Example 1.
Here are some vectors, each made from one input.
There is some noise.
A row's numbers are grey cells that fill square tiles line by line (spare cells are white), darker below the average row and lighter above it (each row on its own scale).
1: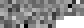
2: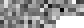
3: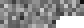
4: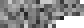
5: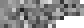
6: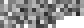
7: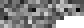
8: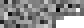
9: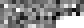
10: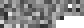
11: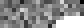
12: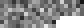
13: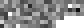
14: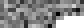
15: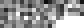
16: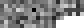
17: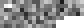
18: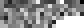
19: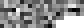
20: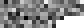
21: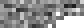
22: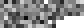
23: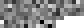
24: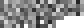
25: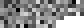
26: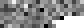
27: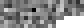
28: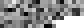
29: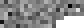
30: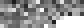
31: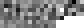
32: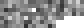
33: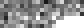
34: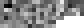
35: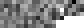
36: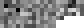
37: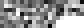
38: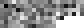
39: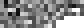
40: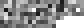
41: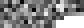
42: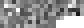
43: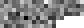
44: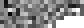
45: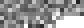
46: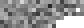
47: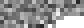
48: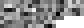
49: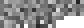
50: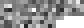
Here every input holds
four true/false values.
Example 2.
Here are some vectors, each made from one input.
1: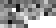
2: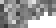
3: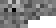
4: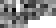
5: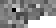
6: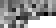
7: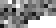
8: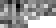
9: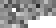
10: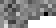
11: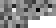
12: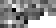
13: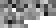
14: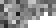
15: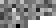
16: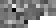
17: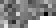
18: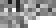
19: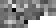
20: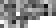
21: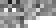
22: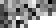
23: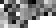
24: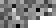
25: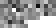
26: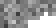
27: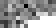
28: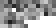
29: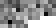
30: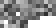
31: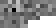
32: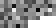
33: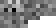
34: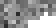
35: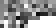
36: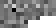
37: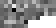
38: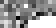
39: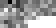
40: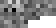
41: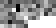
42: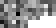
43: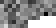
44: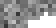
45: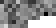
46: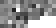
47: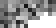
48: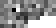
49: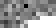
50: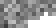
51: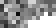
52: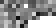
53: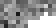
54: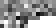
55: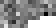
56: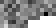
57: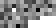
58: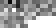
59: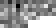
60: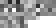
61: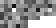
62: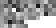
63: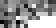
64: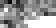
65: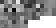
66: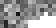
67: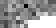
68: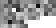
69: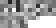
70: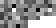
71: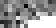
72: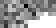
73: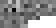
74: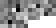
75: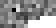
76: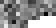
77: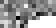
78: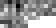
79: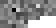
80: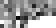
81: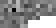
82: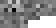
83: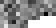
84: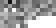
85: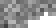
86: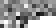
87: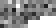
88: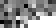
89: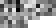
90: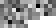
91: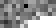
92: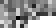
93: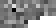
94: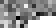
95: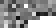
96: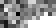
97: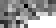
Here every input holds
either a fixed value, or three true/false values.
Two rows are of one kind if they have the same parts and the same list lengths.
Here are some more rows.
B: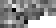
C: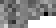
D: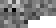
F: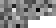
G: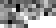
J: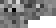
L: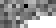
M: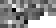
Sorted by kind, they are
B, C, D, G, J, L, M
F

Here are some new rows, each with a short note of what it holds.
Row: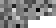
a fixed value
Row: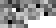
three true/false values
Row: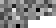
a fixed value
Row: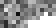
three true/false values
